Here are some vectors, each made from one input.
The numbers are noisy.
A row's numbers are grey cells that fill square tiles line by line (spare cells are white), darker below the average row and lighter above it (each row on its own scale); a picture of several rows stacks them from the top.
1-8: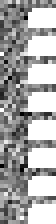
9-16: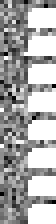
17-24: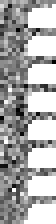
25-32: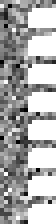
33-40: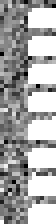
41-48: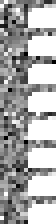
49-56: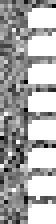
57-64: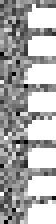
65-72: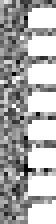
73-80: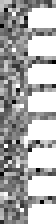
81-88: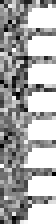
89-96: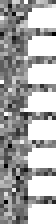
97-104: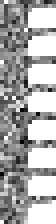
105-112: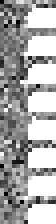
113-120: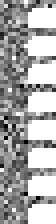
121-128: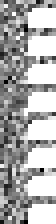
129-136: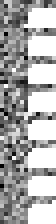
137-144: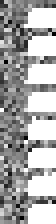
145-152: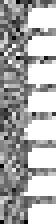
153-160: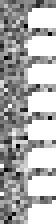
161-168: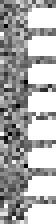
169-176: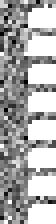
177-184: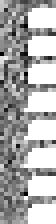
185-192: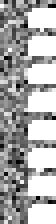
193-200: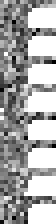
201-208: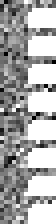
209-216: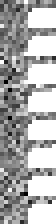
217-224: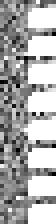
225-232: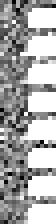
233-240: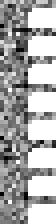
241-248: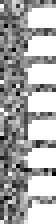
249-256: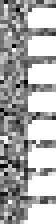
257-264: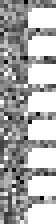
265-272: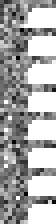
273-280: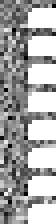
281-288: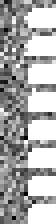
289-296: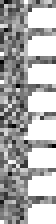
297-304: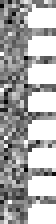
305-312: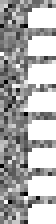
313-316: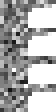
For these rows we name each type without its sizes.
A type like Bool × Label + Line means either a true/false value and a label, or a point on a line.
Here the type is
Label × Tree × (Tree + Unit).
